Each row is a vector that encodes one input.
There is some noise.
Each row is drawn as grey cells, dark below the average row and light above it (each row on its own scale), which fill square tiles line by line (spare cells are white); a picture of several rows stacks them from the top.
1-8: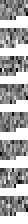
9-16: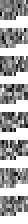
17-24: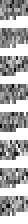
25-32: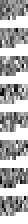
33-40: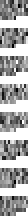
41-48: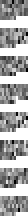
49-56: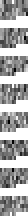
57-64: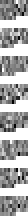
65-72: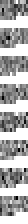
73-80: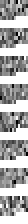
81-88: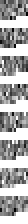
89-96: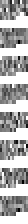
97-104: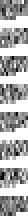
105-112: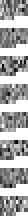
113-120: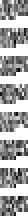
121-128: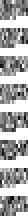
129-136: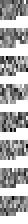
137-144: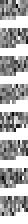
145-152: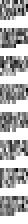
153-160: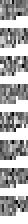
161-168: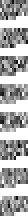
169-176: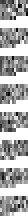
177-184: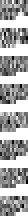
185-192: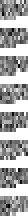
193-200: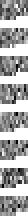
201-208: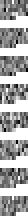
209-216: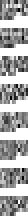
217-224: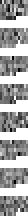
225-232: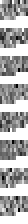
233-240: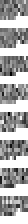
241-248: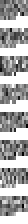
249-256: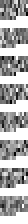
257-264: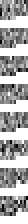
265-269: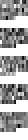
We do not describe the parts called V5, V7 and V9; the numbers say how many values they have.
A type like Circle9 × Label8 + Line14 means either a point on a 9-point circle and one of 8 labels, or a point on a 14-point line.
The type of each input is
Bool × V9 + (Line8 + V7) × (Tree8 + V5).
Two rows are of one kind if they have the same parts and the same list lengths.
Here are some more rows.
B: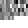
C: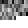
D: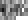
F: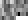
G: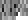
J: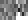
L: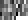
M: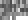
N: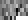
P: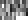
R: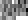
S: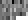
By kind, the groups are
B
C
D, G, J
F, M, P, R
L, N, S

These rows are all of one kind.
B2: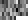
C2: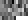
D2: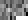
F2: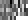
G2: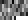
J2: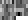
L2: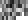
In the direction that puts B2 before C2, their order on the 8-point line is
B2, G2, D2, F2, C2, L2, J2.
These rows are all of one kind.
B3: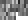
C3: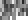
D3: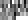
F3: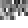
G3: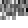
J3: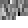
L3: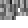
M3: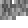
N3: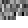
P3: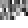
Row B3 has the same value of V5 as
D3, F3, G3 and M3.
